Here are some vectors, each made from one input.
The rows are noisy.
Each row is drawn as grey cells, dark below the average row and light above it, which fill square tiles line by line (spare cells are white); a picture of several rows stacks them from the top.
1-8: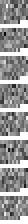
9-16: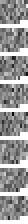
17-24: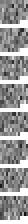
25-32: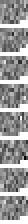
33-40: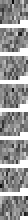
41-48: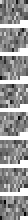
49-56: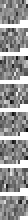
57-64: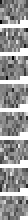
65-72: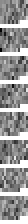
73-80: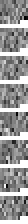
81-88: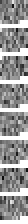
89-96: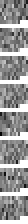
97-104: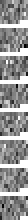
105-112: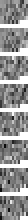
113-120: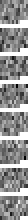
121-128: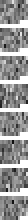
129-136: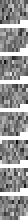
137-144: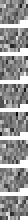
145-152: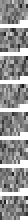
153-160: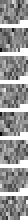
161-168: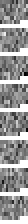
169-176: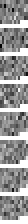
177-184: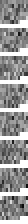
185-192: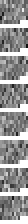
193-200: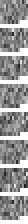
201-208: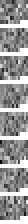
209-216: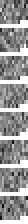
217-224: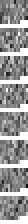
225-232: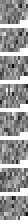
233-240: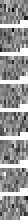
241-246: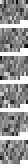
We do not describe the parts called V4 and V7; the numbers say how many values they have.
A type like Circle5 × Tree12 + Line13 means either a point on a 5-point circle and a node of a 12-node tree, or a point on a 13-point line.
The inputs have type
Line6 × Line6 × (Line6 + V4) + (Line9 + V7) × Tree10.
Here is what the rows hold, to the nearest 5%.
About 45% of them hold a point on each of two 6-point lines, together with either a point on a 6-point line, or a value of V4. The rest hold a node of a 10-node tree, together with either a point on a 9-point line, or a value of V7.
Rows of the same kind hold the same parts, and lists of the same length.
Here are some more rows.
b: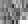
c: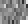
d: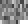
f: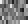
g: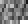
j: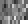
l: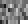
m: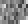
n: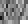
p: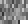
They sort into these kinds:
b, d
c, m
f, g, l
j, n, p

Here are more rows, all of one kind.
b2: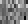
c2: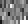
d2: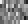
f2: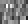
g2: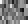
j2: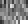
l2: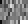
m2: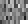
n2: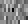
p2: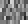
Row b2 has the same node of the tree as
d2 and m2.
